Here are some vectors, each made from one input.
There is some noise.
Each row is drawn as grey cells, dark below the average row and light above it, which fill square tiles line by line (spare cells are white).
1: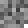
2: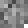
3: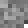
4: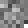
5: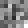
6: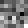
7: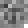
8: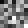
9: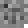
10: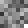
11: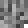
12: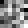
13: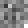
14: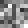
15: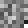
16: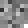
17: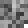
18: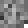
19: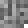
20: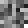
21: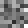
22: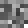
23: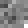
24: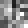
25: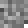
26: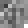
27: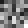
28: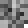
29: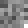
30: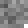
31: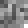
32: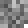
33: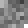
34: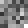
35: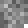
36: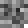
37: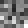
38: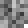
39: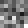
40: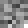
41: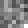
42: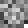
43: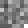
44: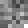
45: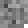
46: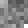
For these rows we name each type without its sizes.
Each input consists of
a list of points on a line.
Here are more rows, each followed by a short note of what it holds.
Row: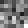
the empty list
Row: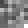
a list of one item
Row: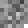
a list of two items
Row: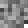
a list of two items
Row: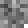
a list of one item
